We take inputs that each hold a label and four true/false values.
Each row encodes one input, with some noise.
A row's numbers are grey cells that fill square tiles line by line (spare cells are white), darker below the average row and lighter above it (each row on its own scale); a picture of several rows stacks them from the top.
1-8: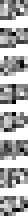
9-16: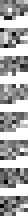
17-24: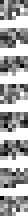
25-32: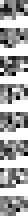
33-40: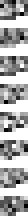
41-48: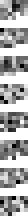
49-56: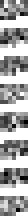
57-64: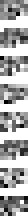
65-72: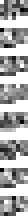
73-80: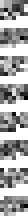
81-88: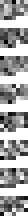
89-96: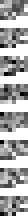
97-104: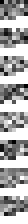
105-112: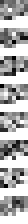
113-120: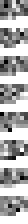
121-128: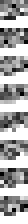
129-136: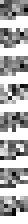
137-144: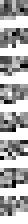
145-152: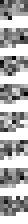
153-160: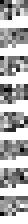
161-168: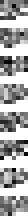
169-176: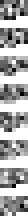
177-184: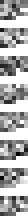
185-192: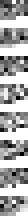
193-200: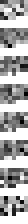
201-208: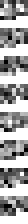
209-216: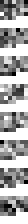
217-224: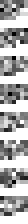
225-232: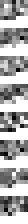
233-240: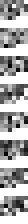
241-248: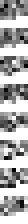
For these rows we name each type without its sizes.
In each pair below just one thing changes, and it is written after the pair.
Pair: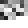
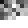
one of the four true/false values
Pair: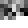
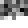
the label
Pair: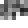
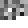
the label
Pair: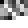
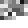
the label
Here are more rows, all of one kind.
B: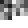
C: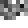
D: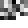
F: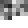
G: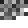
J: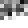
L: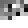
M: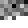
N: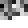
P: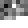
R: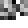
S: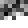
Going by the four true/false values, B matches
F, J, L and N.
